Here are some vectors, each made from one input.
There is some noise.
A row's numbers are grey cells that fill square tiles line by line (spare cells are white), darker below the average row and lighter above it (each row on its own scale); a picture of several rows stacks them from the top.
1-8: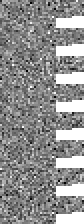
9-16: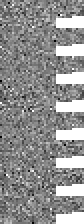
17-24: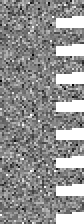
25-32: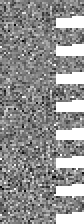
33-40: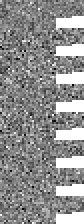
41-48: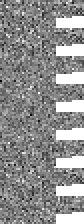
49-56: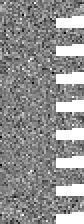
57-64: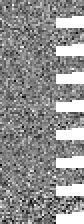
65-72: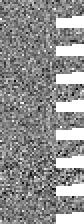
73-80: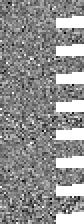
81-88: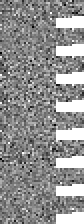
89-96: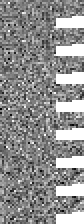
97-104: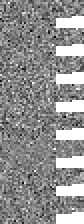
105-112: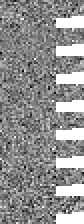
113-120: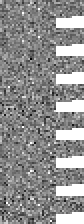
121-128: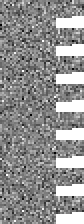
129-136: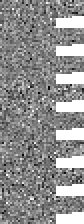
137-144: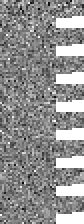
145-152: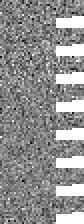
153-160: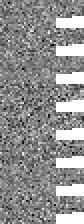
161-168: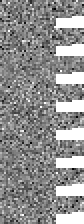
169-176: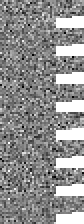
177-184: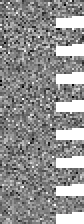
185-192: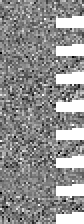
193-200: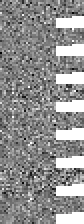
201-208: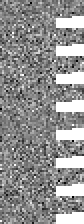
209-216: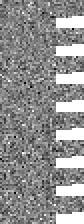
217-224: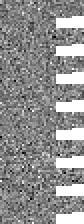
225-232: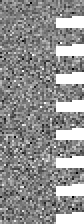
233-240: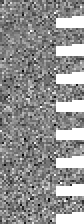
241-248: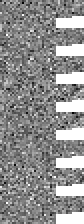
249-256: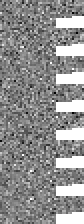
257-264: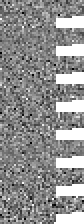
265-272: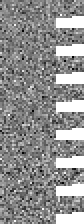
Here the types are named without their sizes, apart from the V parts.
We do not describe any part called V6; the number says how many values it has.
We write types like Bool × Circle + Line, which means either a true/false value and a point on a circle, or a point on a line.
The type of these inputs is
Circle × List(V6) + Tree.
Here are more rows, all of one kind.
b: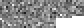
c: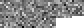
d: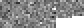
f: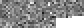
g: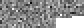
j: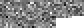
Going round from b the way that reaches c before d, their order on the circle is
b, g, c, j, f, d.
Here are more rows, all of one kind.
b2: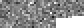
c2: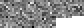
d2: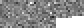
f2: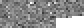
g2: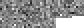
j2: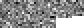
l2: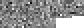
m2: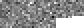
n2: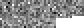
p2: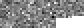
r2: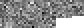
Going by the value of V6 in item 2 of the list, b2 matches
c2, l2, m2 and n2.
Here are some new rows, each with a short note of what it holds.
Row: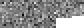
a node of a tree
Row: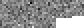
a point on a circle, together with the empty list
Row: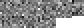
a point on a circle, together with a list of one item
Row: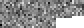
a point on a circle, together with the empty list
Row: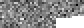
a node of a tree
